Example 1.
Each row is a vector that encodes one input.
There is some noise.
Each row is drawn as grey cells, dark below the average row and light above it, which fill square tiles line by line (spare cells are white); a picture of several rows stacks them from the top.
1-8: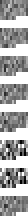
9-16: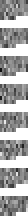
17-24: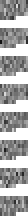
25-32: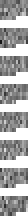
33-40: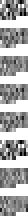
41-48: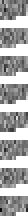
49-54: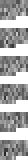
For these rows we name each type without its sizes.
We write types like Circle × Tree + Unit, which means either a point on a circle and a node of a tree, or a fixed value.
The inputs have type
List(Line).
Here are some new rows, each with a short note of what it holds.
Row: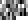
the empty list
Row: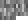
a list of two items
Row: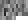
a list of one item
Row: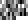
the empty list
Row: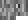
a list of two items
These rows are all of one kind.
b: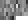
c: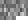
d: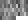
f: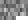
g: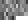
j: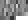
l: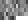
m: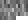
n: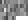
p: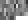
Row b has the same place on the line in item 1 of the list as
g, j, l and p.
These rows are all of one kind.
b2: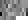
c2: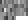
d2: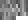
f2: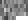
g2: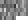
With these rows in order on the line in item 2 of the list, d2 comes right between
b2 and f2.
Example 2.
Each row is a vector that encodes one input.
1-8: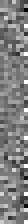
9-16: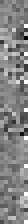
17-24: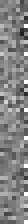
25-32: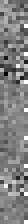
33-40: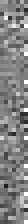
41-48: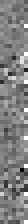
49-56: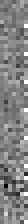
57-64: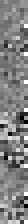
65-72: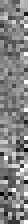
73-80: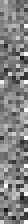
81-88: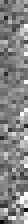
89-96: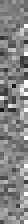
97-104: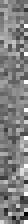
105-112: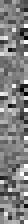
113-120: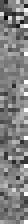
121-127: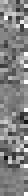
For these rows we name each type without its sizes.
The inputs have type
Bool × Bool × Bool × Bool × Label + Unit.
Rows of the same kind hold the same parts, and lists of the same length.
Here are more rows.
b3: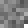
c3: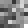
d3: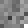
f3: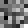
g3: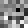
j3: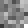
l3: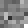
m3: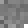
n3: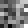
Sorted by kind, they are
b3, c3, d3, f3, g3, j3, l3, m3
n3

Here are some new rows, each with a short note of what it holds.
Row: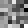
a label and four true/false values
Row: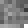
a label and four true/false values
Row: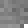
a label and four true/false values
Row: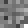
a label and four true/false values
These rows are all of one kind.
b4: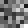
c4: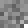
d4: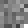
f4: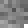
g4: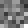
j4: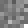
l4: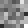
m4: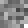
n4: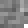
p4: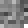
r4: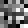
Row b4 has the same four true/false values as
g4 and m4.
